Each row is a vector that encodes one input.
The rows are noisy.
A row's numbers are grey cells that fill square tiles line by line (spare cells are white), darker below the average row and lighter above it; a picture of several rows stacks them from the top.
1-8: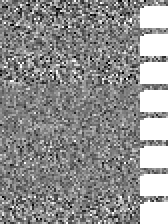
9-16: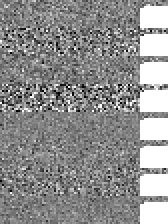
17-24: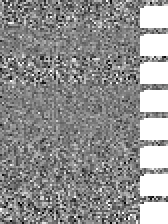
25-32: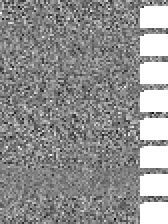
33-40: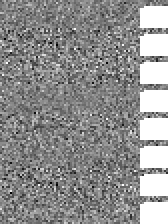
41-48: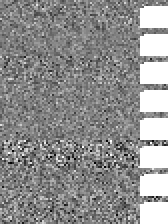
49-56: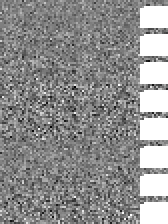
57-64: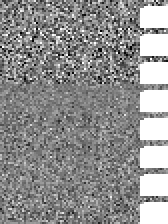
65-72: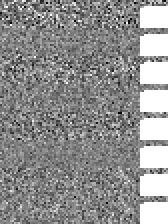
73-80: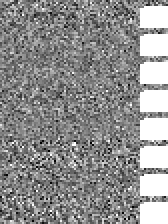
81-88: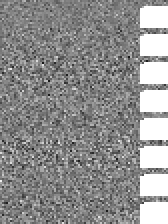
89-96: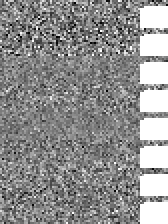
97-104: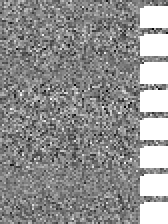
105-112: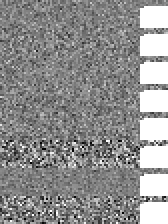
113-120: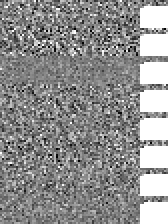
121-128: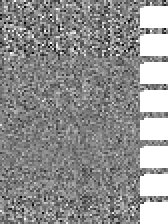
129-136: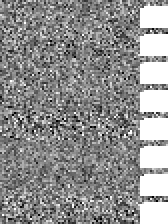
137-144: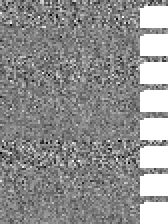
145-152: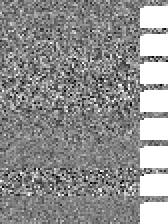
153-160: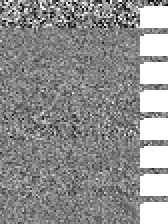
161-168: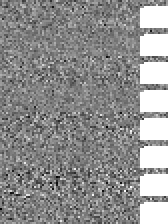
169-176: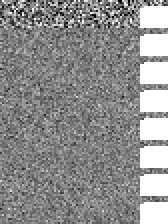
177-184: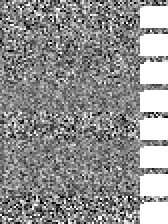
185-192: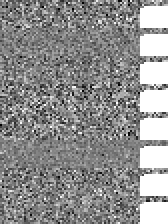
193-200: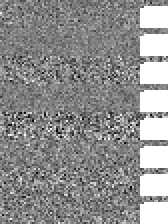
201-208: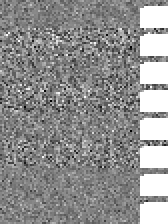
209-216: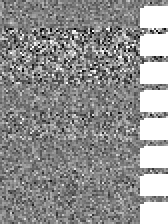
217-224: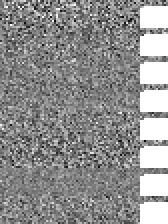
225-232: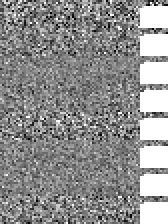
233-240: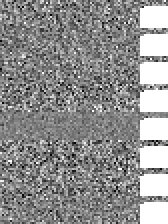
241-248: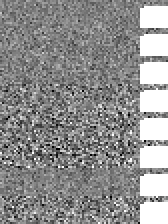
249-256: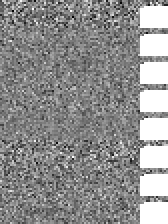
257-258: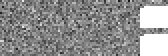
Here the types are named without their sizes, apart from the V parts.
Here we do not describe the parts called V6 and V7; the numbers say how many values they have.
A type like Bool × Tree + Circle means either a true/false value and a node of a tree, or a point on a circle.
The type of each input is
Bool × (Label + Line) × V6 × V7.
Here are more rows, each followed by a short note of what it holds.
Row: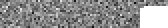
a label, a true/false value, a value of V6 and a value of V7
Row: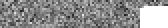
a point on a line, a true/false value, a value of V6 and a value of V7
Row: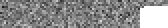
a point on a line, a true/false value, a value of V6 and a value of V7
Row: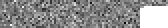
a point on a line, a true/false value, a value of V6 and a value of V7
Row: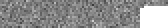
a point on a line, a true/false value, a value of V6 and a value of V7
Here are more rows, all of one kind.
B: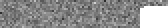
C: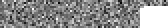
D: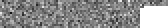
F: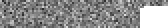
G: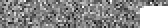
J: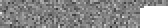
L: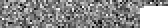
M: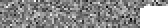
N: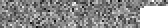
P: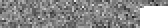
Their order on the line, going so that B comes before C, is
N, J, B, P, F, C, D, G, M, L.
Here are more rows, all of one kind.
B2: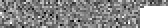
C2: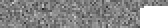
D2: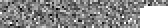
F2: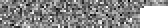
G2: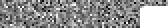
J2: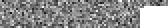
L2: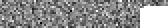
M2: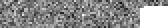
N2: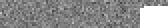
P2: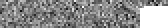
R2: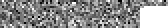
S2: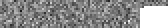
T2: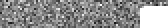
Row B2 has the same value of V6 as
J2, L2 and P2.
